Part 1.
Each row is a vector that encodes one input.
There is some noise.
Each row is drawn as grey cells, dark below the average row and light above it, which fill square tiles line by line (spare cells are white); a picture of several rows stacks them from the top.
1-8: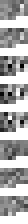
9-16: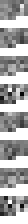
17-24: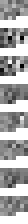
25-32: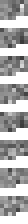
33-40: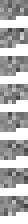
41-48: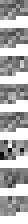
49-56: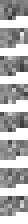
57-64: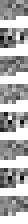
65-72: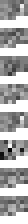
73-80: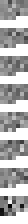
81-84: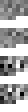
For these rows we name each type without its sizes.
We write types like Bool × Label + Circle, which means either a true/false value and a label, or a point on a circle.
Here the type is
Line + Tree.
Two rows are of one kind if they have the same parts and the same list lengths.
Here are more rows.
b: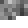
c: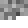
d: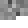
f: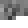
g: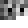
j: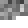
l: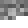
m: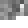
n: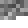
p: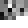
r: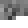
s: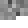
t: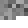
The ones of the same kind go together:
b, c, d, f, j, l, m, n, r, s, t
g, p

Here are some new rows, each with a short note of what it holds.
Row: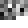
a point on a line
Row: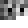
a point on a line
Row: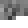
a node of a tree
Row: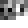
a point on a line
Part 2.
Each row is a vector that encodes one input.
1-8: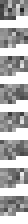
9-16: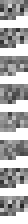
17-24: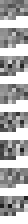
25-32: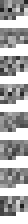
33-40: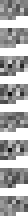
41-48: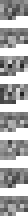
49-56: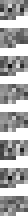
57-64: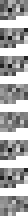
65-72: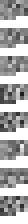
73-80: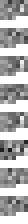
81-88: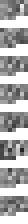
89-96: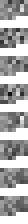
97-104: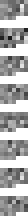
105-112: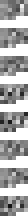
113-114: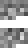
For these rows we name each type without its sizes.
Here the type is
Line + Tree.
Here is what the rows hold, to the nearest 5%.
About 35% of them hold a point on a line. The rest hold a node of a tree.
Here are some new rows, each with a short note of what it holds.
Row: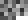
a point on a line
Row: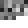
a point on a line
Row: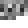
a point on a line
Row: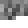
a node of a tree
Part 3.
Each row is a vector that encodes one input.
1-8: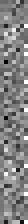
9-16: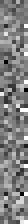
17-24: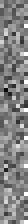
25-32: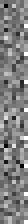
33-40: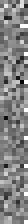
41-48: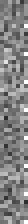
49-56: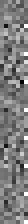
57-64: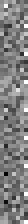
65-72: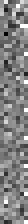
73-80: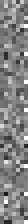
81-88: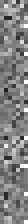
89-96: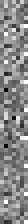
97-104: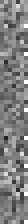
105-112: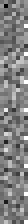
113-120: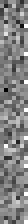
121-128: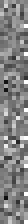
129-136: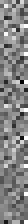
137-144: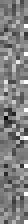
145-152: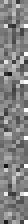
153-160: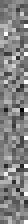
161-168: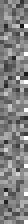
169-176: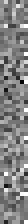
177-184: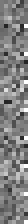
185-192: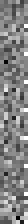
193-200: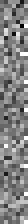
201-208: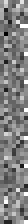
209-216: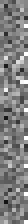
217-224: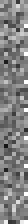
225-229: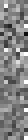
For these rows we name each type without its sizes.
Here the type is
Bool × Line.
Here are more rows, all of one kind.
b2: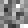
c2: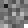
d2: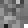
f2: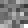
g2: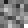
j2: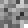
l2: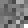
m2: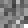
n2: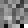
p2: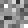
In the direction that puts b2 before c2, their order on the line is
n2, d2, m2, l2, j2, b2, c2, f2, p2, g2.
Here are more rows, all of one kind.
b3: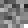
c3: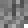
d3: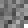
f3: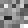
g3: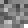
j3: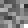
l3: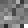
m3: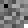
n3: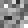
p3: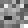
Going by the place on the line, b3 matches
f3, j3, n3 and p3.
